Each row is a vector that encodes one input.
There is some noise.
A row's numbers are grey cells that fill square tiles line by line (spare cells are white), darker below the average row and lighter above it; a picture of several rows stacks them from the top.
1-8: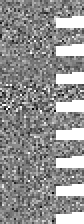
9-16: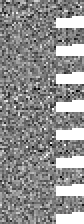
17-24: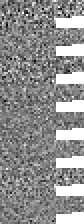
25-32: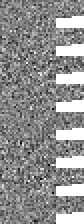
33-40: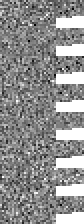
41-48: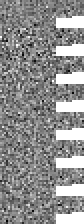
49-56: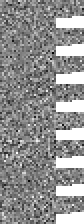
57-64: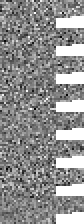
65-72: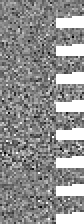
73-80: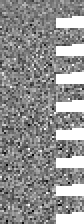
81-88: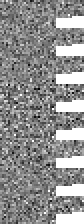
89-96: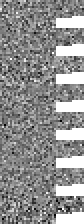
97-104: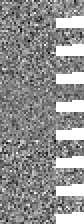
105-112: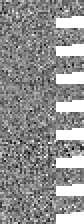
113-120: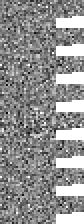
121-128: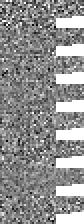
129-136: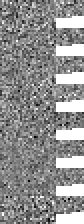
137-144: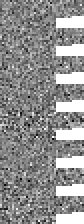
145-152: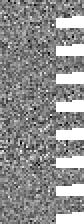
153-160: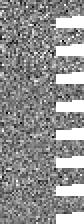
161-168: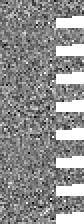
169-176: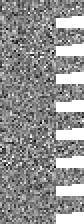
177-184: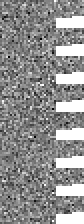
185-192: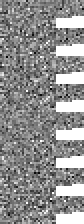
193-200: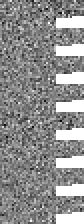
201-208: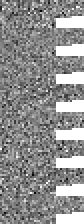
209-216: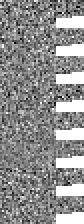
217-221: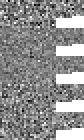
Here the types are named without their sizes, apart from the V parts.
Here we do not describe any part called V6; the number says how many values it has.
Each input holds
either a label and a value of V6, or a list of points on a line.
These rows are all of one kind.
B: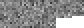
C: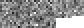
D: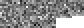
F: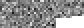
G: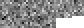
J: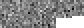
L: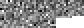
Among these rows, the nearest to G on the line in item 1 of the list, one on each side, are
B and C.
